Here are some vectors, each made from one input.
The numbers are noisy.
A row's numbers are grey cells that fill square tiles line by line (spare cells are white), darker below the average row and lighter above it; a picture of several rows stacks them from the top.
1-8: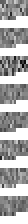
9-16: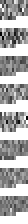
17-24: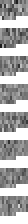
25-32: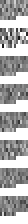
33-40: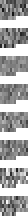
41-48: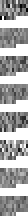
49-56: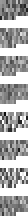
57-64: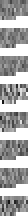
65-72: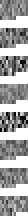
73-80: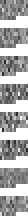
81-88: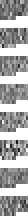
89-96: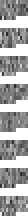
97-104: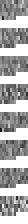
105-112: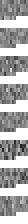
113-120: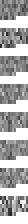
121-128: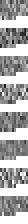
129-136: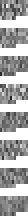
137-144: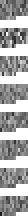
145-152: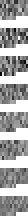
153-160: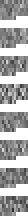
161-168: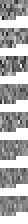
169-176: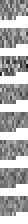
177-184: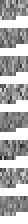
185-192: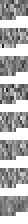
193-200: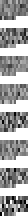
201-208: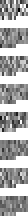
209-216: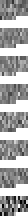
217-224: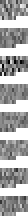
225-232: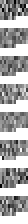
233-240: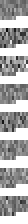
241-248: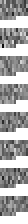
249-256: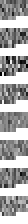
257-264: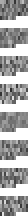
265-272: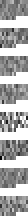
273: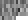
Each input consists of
a list of up to three points on an 8-point line.
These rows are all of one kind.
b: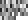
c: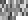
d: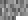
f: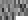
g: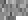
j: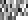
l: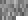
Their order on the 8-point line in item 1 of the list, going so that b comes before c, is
d, j, l, b, g, c, f.
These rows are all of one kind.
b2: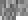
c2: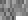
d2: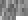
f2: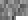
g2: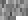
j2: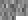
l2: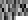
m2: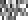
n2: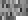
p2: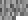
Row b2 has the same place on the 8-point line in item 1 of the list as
d2, g2, m2 and n2.
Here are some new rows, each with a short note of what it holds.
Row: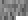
a list of two items
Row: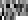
the empty list
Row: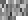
a list of two items
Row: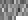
a list of one item
